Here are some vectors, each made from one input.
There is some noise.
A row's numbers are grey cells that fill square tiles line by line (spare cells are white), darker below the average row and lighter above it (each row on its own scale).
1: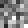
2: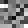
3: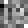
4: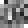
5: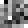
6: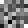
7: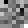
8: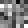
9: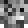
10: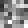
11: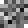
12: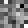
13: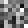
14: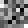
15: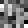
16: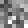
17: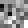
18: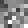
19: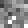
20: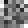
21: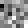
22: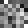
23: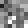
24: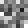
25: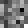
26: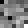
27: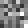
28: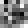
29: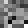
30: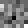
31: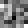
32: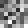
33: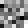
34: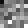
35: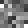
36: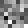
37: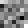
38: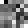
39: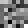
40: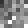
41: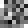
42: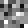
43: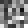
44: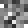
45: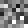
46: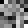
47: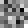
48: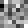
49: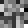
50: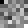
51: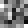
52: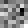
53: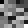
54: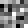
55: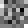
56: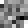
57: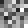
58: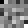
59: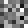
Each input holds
one of 5 labels and a true/false value.
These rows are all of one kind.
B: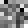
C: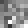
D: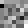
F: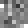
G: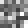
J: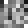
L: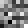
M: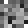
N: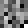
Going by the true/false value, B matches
C and F.
